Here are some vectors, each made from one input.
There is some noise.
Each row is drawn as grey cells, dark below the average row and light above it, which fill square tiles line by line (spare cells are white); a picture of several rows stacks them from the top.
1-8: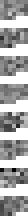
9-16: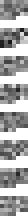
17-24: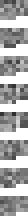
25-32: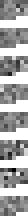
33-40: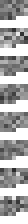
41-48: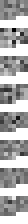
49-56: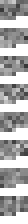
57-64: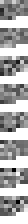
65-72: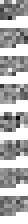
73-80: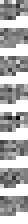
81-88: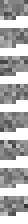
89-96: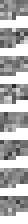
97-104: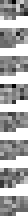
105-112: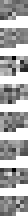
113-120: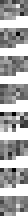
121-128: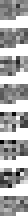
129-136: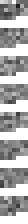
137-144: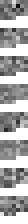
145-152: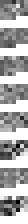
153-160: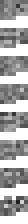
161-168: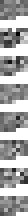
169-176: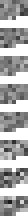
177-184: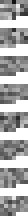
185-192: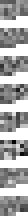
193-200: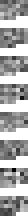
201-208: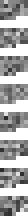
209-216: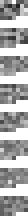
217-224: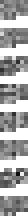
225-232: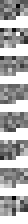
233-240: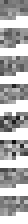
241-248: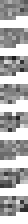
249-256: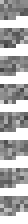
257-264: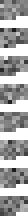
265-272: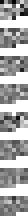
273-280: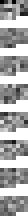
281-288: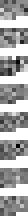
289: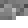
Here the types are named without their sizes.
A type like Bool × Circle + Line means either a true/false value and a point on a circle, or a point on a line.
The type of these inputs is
Label × (Line + Tree).
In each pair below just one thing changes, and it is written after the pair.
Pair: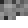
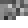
the label
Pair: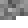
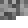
the label
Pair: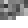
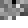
the label
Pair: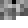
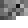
the label
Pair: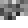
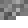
the label
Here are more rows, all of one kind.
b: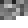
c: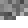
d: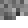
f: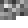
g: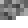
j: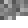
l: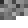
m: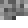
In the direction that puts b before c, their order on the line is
l, j, b, f, g, m, c, d.
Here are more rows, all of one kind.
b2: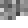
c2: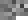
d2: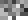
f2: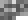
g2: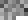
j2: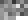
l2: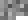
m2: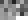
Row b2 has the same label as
j2 and m2.
